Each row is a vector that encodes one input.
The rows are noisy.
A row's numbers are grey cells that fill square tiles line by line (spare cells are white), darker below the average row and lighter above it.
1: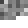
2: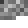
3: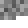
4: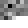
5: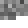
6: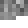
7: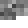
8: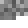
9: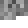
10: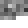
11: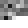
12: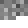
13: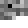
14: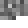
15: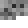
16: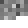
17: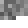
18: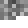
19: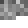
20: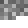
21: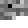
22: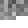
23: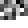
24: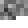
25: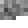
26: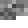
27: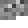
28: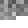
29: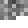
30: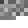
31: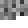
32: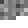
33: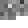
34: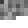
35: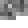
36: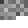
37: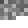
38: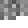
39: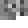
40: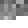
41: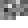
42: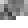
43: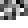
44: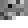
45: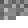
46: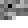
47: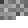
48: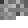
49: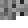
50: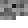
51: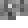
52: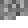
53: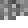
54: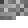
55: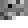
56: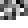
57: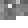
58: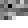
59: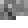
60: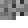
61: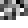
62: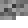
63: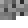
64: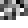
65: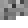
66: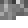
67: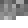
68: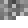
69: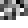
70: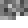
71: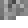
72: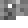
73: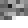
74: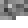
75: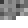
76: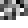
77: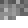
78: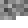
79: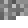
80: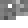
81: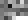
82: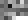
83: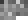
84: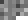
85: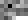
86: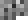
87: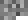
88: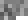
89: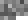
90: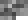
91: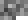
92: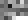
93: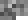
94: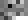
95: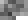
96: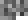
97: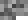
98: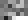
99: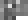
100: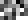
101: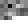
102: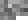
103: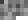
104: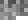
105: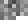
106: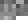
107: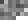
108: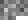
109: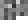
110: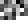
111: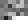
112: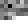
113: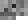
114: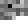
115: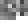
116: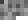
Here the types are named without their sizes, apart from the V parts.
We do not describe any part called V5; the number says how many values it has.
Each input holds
a list of items, each a true/false value and a value of V5.
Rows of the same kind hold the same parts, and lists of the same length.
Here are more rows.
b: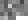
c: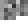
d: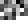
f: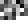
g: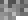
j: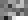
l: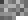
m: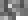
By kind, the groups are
b, c, m
d, f
g, l
j

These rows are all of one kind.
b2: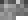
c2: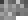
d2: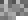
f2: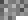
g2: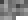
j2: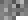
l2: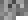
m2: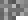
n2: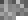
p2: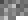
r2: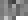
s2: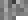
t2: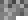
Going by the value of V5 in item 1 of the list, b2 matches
c2, d2 and n2.
